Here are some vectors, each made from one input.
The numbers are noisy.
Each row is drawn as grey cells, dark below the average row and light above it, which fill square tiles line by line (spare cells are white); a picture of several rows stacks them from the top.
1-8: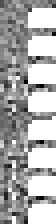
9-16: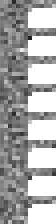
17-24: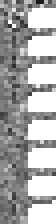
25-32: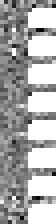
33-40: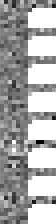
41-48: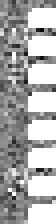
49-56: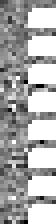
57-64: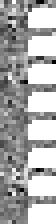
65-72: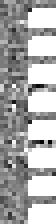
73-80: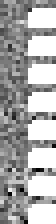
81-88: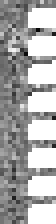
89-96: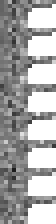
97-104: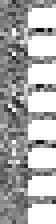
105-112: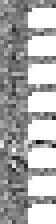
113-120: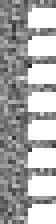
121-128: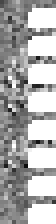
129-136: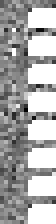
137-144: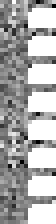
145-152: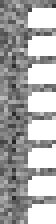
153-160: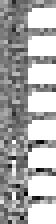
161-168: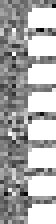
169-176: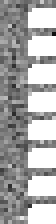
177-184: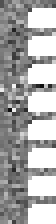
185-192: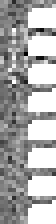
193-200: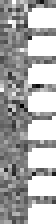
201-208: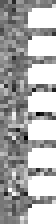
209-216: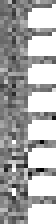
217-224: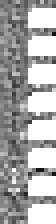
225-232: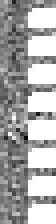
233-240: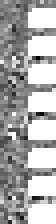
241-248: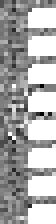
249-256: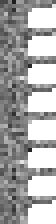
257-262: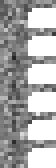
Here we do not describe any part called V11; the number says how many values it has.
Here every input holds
either a point on a 10-point circle and a value of V11, or a fixed value, or four true/false values.
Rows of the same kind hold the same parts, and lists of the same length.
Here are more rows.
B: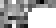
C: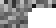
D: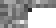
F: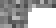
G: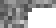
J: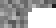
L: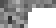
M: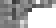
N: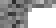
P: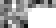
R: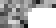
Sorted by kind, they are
B, P, R
C
D, F, G, J, L, M, N

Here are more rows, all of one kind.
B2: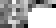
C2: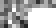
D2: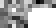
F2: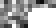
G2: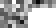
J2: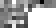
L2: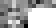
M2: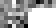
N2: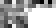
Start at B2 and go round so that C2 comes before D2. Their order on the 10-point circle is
B2, L2, C2, N2, M2, G2, D2, F2, J2.
